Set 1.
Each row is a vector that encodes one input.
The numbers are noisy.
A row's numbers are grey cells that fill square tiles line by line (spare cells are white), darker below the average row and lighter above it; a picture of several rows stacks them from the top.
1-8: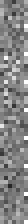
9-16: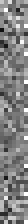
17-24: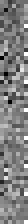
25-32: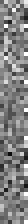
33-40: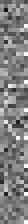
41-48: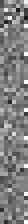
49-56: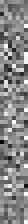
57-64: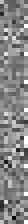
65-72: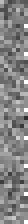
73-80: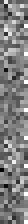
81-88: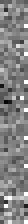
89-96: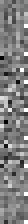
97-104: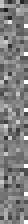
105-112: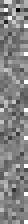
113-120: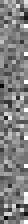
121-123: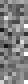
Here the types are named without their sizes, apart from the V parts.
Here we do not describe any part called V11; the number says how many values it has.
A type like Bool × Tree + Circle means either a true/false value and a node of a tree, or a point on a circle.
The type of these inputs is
Bool × V11 + Line × Line + Unit.
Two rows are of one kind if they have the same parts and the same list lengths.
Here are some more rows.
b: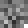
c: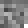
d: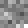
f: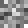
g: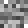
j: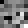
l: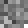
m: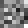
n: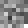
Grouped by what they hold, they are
b, c, d, l, n
f, g, m
j

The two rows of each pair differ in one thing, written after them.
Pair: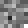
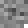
the true/false value
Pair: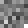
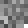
the true/false value
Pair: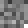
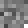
the true/false value
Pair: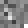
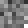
the value of V11
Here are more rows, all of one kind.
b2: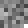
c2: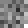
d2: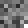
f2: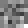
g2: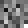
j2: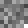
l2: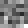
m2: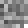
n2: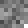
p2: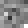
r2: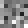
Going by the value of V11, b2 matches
c2, d2, g2 and n2.
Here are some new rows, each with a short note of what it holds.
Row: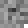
a true/false value and a value of V11
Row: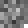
a true/false value and a value of V11
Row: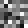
a point on each of two lines
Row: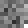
a true/false value and a value of V11
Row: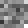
a true/false value and a value of V11
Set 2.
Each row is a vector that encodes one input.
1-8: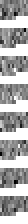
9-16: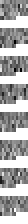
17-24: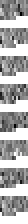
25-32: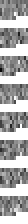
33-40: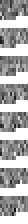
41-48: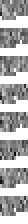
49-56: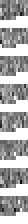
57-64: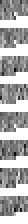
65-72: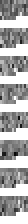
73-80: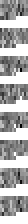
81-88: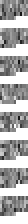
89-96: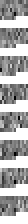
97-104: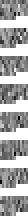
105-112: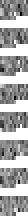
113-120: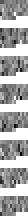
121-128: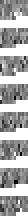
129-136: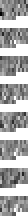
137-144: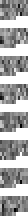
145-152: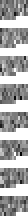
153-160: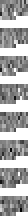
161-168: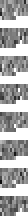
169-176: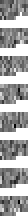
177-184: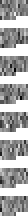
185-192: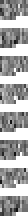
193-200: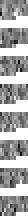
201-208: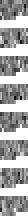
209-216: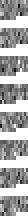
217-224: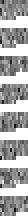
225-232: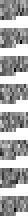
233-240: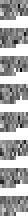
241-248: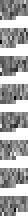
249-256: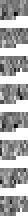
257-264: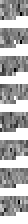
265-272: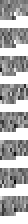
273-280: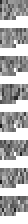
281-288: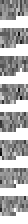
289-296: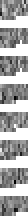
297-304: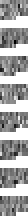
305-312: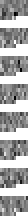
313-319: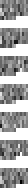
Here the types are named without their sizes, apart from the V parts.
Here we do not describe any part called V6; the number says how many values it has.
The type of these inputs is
Line × (Line + V6).
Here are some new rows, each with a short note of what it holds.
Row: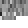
a point on a line and a value of V6
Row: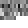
a point on a line and a value of V6
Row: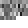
a point on a line and a value of V6
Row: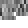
a point on a line and a value of V6
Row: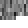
a point on each of two lines
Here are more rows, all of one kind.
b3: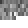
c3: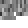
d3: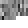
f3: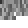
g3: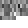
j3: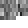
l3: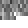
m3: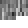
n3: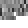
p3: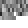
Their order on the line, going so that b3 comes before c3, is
d3, j3, g3, l3, b3, m3, f3, c3, p3, n3.
